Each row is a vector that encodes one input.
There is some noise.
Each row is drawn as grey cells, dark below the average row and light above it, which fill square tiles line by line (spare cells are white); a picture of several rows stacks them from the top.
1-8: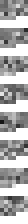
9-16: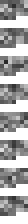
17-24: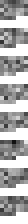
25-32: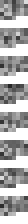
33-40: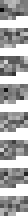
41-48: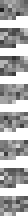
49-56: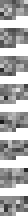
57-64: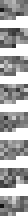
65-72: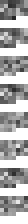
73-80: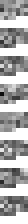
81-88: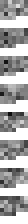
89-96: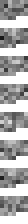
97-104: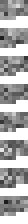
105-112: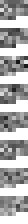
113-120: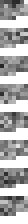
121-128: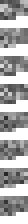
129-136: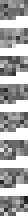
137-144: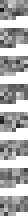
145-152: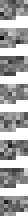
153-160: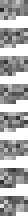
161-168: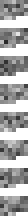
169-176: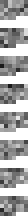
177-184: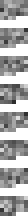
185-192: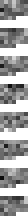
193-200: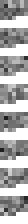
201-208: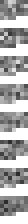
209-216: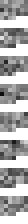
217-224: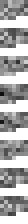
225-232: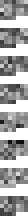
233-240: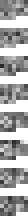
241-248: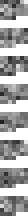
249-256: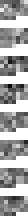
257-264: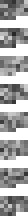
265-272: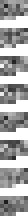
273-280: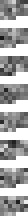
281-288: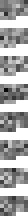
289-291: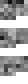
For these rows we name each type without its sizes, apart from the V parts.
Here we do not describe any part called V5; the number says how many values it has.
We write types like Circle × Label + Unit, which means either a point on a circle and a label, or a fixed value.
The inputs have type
Bool × V5 + Circle.
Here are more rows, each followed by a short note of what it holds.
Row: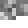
a point on a circle
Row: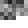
a true/false value and a value of V5
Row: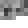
a point on a circle
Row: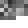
a true/false value and a value of V5
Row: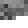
a point on a circle
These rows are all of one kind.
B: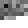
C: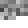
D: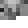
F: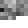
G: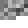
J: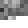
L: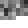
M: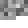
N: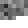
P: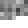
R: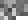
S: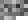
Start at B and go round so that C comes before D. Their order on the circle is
B, N, G, M, L, P, C, J, F, D, R, S.
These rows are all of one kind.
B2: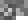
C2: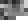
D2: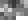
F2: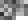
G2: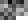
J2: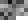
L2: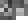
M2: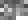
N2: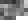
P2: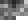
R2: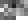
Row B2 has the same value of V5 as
F2, L2 and M2.
